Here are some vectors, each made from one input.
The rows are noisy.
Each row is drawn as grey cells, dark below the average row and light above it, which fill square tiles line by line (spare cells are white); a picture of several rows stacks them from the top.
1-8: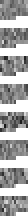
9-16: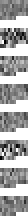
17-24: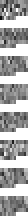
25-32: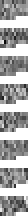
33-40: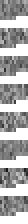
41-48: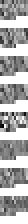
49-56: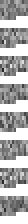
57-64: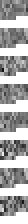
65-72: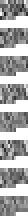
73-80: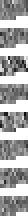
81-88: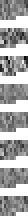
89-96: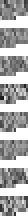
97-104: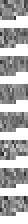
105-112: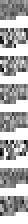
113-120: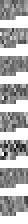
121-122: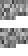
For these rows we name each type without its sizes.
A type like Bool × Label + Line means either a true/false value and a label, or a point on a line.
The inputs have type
List(Line).
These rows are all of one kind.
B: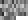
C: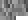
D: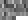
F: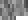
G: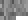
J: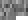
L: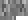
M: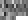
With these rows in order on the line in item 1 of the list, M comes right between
D and F.
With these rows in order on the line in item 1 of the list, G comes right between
B and L.
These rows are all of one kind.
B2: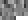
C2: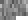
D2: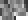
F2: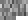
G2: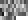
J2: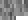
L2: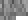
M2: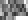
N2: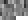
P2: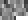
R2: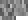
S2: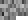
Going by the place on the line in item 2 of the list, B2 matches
C2, F2, G2 and R2.
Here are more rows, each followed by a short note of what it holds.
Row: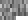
a list of two items
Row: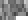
a list of two items
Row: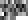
a list of two items
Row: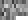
a list of one item
